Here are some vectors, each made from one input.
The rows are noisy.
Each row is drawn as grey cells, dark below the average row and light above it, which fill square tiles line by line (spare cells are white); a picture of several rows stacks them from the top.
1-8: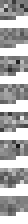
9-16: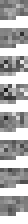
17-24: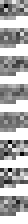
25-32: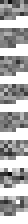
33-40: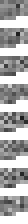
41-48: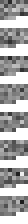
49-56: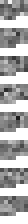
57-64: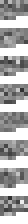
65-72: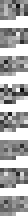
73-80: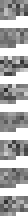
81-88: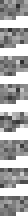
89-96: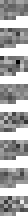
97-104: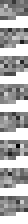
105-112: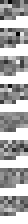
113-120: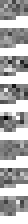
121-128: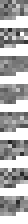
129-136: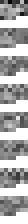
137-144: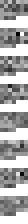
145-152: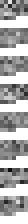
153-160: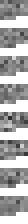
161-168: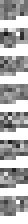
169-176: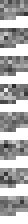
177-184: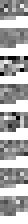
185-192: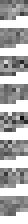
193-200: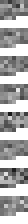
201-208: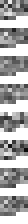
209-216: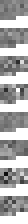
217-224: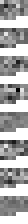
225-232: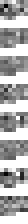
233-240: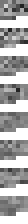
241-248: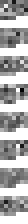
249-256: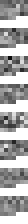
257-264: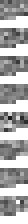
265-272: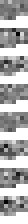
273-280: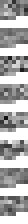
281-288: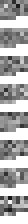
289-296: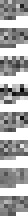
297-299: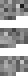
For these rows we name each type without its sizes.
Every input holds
a node of a tree.
